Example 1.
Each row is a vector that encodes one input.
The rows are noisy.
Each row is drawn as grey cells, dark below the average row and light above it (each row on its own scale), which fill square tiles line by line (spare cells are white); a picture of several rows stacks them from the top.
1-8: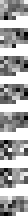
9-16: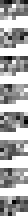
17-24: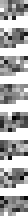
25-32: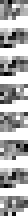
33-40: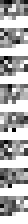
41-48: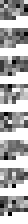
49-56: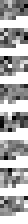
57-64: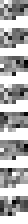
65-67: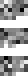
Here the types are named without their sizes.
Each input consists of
four true/false values.
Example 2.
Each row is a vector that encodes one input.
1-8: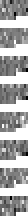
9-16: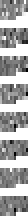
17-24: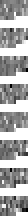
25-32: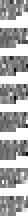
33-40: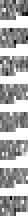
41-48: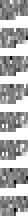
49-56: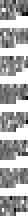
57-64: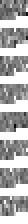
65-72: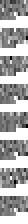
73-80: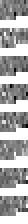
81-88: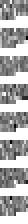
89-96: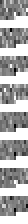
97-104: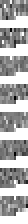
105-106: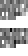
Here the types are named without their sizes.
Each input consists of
four true/false values.
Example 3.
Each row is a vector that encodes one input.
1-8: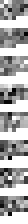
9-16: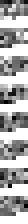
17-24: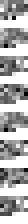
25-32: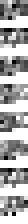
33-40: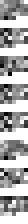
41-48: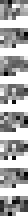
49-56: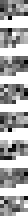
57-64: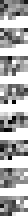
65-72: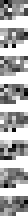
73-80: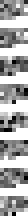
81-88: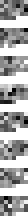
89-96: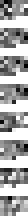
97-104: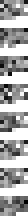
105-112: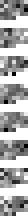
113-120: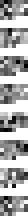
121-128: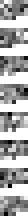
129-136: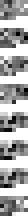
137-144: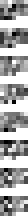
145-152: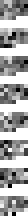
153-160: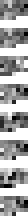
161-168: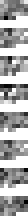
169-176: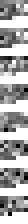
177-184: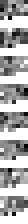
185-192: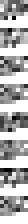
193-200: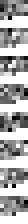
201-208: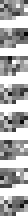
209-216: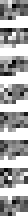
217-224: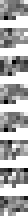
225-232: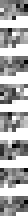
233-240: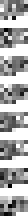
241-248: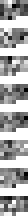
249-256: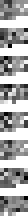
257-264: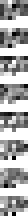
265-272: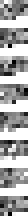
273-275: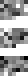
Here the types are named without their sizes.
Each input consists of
four true/false values.
